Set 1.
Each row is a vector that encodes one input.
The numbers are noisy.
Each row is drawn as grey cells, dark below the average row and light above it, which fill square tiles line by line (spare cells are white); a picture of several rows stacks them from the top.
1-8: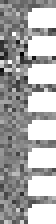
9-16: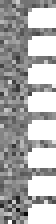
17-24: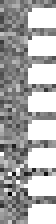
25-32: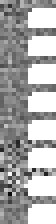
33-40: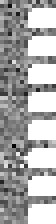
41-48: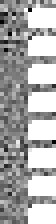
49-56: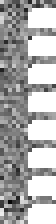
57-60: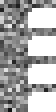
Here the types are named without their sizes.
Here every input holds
a point on a line and a true/false value.
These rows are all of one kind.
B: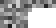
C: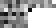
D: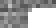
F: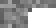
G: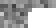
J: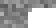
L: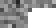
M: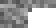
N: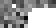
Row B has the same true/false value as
C, G and J.
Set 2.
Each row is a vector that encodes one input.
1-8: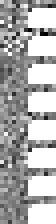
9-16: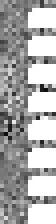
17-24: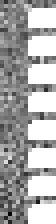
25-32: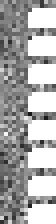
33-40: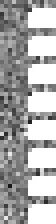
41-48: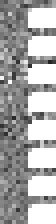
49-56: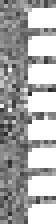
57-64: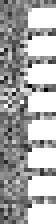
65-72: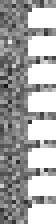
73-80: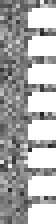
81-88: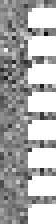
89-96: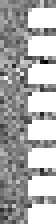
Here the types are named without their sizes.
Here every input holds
a list of items, each a point on each of two lines.
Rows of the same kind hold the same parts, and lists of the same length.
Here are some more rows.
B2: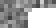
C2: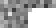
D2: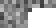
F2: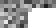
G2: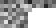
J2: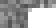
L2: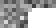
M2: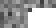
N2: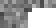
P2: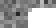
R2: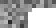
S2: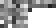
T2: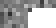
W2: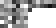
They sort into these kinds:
B2, C2, F2, G2, J2, L2, P2, R2
D2, M2, N2, T2
S2, W2

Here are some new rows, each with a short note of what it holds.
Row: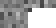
a list of one item
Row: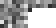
the empty list
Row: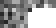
a list of one item
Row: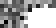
the empty list
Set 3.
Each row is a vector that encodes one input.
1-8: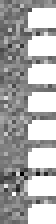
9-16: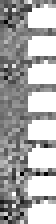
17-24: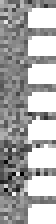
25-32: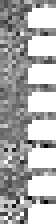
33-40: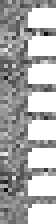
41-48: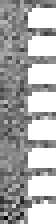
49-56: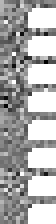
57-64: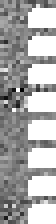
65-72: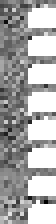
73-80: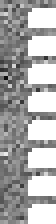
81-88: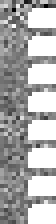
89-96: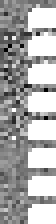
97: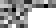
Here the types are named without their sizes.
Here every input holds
a point on each of two lines and a true/false value.
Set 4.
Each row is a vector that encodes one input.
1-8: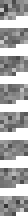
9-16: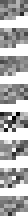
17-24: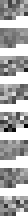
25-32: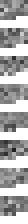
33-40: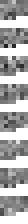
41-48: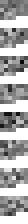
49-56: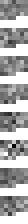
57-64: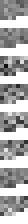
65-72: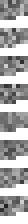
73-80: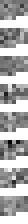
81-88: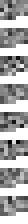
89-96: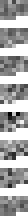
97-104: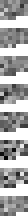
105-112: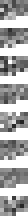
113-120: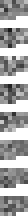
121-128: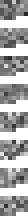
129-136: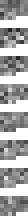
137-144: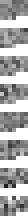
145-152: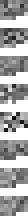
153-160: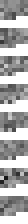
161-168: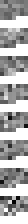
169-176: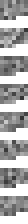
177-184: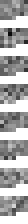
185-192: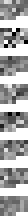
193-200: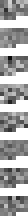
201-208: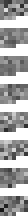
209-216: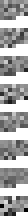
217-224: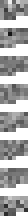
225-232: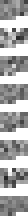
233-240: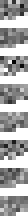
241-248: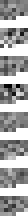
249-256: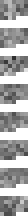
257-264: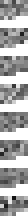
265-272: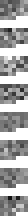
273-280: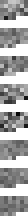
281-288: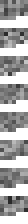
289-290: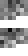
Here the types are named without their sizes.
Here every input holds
either a point on a circle and a true/false value, or a fixed value.
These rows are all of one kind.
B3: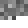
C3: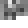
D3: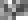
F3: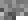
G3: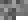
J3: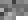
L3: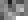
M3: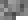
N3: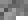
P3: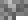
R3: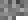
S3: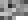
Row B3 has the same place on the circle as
D3, G3, M3 and P3.
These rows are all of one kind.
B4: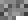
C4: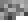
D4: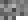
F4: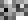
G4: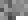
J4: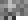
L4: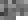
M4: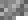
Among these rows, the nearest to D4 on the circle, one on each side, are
J4 and M4.
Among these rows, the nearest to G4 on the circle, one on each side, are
C4 and J4.
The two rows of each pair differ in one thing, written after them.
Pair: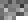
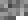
the place on the circle
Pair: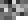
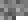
the place on the circle
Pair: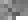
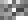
the place on the circle
